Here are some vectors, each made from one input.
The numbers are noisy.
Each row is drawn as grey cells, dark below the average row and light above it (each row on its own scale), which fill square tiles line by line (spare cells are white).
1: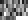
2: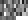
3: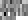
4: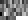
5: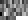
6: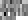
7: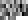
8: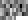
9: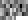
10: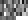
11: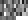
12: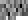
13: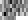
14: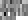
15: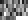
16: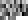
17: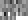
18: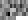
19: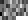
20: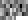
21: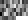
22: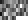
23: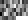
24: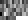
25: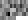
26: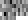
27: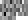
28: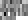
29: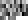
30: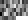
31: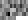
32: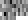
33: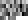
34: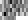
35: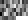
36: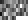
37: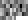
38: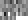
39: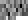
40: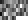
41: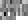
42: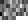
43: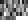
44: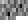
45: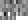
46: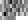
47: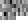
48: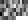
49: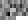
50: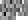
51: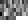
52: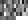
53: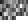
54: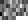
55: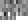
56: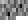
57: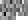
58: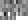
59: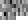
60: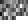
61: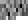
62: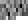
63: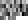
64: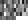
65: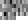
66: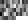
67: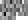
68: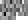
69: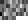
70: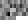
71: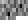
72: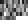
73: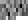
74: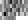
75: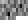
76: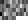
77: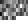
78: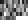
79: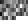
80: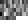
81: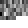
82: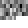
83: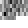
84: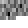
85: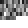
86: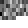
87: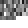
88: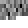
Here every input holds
either a point on a 5-point circle and a true/false value, or a point on a 6-point line.
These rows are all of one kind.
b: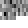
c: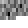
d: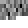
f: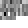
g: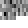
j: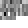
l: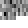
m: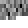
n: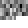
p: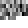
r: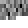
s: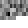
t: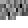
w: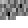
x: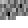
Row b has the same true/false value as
f, g, j and l.
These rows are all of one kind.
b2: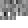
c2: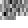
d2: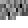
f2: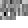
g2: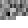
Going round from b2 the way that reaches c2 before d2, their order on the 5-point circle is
b2, g2, c2, d2, f2.
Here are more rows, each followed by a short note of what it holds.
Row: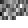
a point on a 6-point line
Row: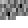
a point on a 5-point circle and a true/false value
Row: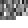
a point on a 6-point line
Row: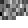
a point on a 6-point line
